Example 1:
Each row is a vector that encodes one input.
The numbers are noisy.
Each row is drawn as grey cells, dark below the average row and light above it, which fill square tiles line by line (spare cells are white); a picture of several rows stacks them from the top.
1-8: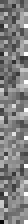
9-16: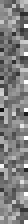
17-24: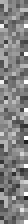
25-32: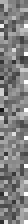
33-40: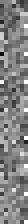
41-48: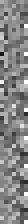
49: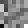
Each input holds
a point on an 8-point circle.
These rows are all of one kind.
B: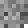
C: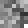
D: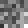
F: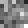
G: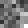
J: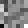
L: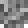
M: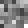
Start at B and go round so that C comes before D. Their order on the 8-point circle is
B, C, M, J, D, G, F, L.
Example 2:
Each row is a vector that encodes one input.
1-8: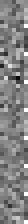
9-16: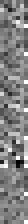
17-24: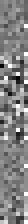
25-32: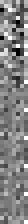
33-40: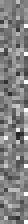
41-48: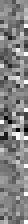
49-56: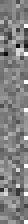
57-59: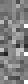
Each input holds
three true/false values.
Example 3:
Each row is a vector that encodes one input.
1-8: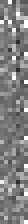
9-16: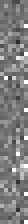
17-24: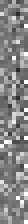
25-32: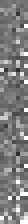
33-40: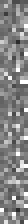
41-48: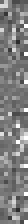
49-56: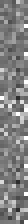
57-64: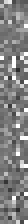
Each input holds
a point on each of two 3-point lines.
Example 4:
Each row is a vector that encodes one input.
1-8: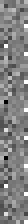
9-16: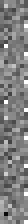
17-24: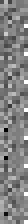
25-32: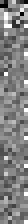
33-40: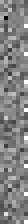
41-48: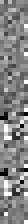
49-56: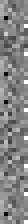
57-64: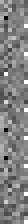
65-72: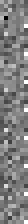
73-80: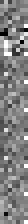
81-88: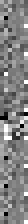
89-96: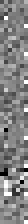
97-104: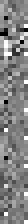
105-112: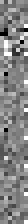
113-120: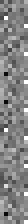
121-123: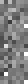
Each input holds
either a fixed value, or three true/false values.
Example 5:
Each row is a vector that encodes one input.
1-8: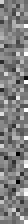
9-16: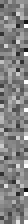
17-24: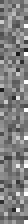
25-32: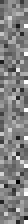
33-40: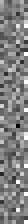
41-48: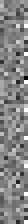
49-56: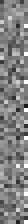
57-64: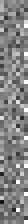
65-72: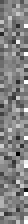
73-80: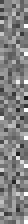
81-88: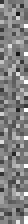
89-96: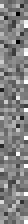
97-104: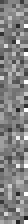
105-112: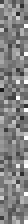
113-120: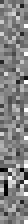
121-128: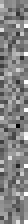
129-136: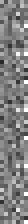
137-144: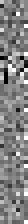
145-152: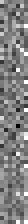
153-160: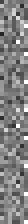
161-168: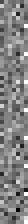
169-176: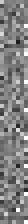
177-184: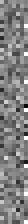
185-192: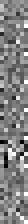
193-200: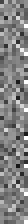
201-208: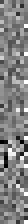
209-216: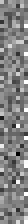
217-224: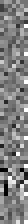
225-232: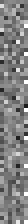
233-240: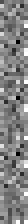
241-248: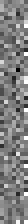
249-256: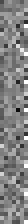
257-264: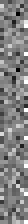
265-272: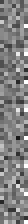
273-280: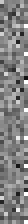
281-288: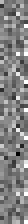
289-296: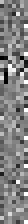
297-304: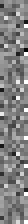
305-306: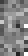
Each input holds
either a point on a 16-point circle, or a fixed value.
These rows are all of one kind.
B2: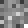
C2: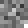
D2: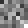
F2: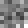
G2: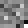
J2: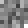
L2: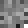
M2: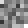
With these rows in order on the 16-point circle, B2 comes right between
D2 and L2.
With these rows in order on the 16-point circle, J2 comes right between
F2 and M2.
